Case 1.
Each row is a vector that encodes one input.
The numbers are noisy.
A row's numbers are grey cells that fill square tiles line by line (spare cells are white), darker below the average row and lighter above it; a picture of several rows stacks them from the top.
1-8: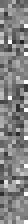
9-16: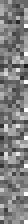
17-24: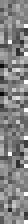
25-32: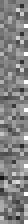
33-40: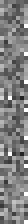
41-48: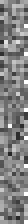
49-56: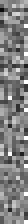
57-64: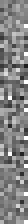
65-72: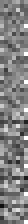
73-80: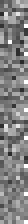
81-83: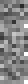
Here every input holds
a point on a 15-point line.
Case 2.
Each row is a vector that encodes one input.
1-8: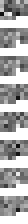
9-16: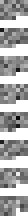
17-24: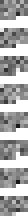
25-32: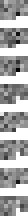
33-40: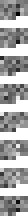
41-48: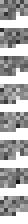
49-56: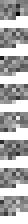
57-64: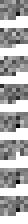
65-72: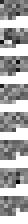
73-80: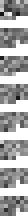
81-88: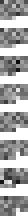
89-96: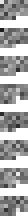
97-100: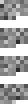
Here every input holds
either a fixed value, or four true/false values.
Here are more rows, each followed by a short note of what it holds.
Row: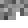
four true/false values
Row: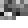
a fixed value
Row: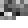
a fixed value
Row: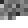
four true/false values
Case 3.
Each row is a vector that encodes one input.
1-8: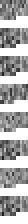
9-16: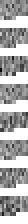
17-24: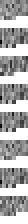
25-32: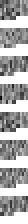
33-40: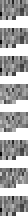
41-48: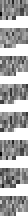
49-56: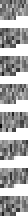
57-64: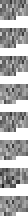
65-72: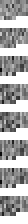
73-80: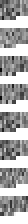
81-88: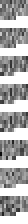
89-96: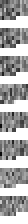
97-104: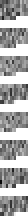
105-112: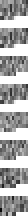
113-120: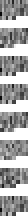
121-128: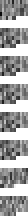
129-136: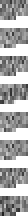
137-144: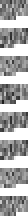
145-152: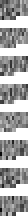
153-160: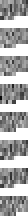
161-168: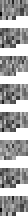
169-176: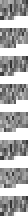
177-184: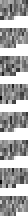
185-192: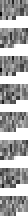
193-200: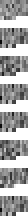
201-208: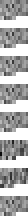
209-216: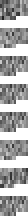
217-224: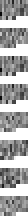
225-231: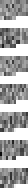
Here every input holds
one of 5 labels.
